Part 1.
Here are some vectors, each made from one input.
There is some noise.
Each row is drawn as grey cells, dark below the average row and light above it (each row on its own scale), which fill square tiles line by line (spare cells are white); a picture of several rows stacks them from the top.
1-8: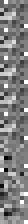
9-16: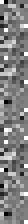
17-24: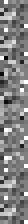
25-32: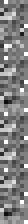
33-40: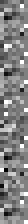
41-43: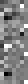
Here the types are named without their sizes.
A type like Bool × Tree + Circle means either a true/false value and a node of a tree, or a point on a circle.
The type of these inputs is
Line.
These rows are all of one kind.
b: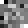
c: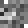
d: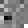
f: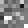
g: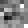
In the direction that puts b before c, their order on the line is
b, f, c, d, g.
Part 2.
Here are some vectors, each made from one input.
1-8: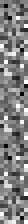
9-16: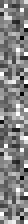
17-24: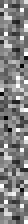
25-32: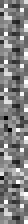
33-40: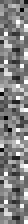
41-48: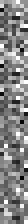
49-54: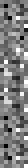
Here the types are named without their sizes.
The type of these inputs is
Label.
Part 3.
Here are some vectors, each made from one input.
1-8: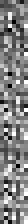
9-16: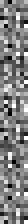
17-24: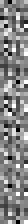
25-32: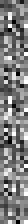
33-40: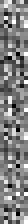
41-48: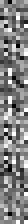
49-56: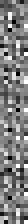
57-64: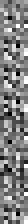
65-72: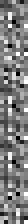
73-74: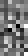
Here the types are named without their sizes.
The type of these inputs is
Line.
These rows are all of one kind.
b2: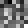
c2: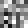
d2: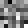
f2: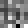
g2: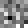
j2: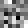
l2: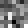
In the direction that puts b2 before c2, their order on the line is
g2, d2, b2, l2, f2, j2, c2.
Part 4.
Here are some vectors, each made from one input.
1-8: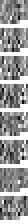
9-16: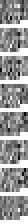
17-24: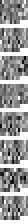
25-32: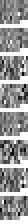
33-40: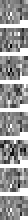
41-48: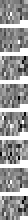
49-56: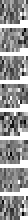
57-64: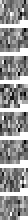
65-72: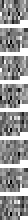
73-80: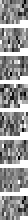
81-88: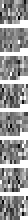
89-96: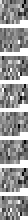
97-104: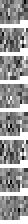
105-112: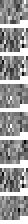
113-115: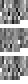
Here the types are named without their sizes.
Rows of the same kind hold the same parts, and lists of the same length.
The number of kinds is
2.
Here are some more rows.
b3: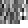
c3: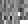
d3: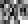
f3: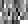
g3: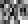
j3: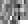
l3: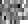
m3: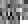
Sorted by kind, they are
b3, c3, f3, j3, l3, m3
d3, g3

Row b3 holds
four true/false values.
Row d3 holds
a fixed value.
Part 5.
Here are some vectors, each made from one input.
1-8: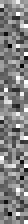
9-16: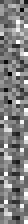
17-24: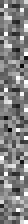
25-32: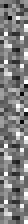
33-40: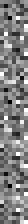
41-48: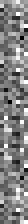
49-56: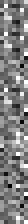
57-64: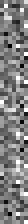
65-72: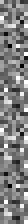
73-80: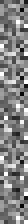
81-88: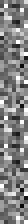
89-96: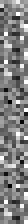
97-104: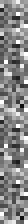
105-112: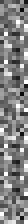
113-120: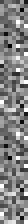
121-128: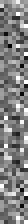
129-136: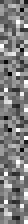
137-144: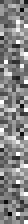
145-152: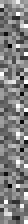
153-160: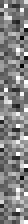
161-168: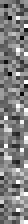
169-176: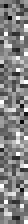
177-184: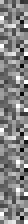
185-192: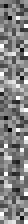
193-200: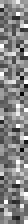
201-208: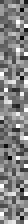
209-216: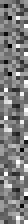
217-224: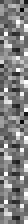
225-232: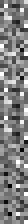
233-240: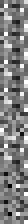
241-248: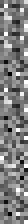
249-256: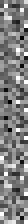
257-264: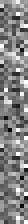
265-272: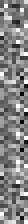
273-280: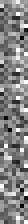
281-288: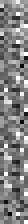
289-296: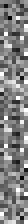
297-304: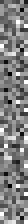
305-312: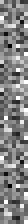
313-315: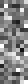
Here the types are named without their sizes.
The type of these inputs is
Label.
